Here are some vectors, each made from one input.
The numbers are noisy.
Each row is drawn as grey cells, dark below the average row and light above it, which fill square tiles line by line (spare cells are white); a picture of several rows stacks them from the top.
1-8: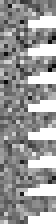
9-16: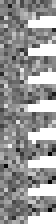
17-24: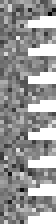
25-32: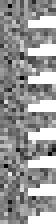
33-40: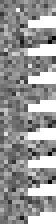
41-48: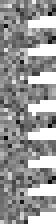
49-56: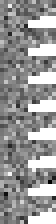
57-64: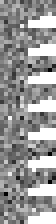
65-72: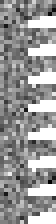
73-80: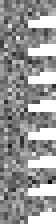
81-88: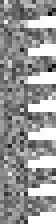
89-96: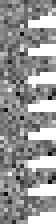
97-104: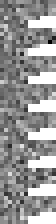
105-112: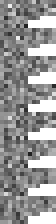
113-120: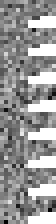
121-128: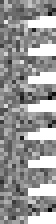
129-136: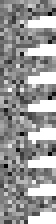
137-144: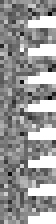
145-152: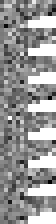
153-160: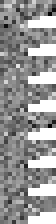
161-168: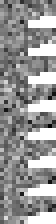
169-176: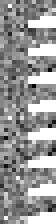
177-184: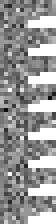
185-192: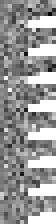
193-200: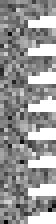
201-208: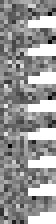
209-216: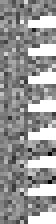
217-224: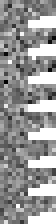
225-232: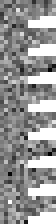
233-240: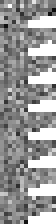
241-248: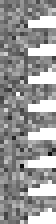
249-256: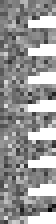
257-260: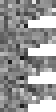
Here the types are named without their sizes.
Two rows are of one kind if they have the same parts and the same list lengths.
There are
4 kinds of row.
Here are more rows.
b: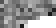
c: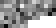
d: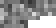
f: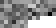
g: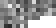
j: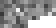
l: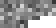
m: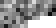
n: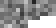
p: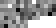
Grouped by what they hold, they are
b, f
c, m, p
d, g, l
j, n

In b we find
a point on a line.
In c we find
a point on a circle.
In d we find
a point on each of two circles.
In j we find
a point on a circle and a point on a line.
